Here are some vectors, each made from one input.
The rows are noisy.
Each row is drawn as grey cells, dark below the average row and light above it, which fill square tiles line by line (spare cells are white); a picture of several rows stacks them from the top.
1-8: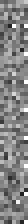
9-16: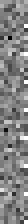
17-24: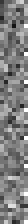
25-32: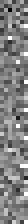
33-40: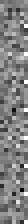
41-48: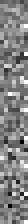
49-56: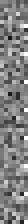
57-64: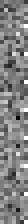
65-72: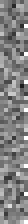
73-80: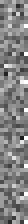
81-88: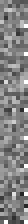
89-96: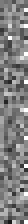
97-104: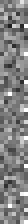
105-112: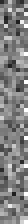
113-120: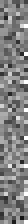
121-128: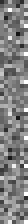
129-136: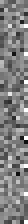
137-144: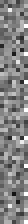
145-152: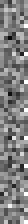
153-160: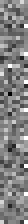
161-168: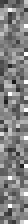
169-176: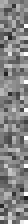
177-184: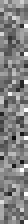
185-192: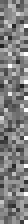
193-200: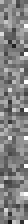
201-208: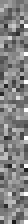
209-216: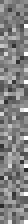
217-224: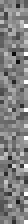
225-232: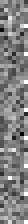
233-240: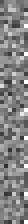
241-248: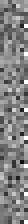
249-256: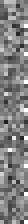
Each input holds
either a point on a 5-point line and a point on a 7-point line, or a point on a 6-point line.
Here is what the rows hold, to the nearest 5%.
About 60% of them hold a point on a 5-point line and a point on a 7-point line. The rest hold a point on a 6-point line.
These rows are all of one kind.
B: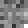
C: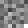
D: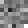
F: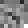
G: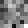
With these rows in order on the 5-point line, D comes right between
C and F.
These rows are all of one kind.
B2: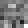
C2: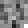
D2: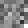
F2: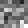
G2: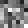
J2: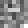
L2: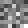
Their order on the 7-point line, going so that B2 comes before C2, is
D2, B2, L2, C2, F2, G2, J2.
